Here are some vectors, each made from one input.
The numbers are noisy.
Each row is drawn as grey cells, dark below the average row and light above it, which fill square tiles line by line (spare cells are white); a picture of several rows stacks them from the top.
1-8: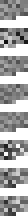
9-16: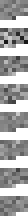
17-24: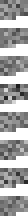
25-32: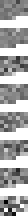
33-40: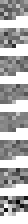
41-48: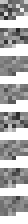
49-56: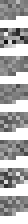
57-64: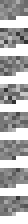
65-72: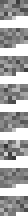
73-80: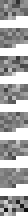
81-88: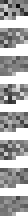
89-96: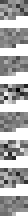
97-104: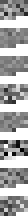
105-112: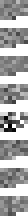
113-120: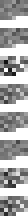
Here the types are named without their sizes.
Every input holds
a list of items, each a point on a line and a true/false value.
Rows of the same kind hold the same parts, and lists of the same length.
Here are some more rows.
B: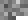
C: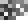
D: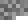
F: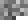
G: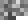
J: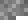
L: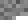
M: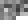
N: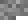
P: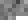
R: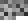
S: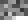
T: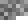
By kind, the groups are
B, F, G, J, N, R
C, D, L, P, S, T
M

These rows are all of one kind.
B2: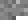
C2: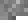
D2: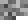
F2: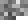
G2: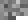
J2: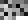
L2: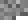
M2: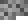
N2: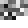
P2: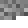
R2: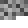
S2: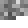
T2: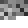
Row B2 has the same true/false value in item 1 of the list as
G2, M2 and P2.
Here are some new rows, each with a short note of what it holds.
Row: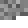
a list of two items
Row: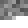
a list of one item
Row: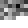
the empty list
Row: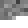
a list of one item
